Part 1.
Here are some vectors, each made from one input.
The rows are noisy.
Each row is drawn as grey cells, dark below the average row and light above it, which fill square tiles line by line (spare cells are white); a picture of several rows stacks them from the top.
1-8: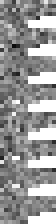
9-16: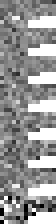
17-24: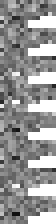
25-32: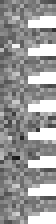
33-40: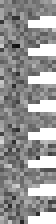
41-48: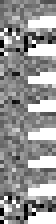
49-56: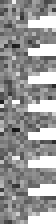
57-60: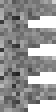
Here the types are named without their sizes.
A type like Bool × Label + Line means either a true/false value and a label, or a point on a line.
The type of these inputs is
List(Line).
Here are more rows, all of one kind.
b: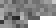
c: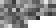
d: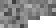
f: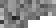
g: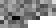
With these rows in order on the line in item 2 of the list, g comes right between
b and c.
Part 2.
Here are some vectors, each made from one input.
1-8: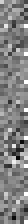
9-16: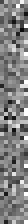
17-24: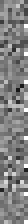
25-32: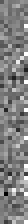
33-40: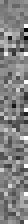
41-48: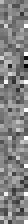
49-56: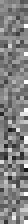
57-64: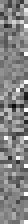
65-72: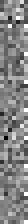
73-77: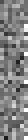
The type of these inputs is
Line5 + Line7.
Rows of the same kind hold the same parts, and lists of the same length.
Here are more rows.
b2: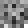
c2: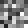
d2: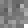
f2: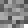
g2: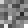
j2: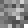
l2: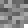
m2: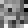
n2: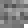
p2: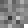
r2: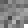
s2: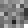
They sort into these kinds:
b2, d2, f2, g2, j2, l2, n2, p2, r2
c2, m2, s2

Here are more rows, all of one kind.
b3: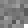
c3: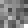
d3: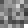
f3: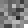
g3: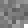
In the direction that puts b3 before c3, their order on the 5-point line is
g3, b3, d3, f3, c3.
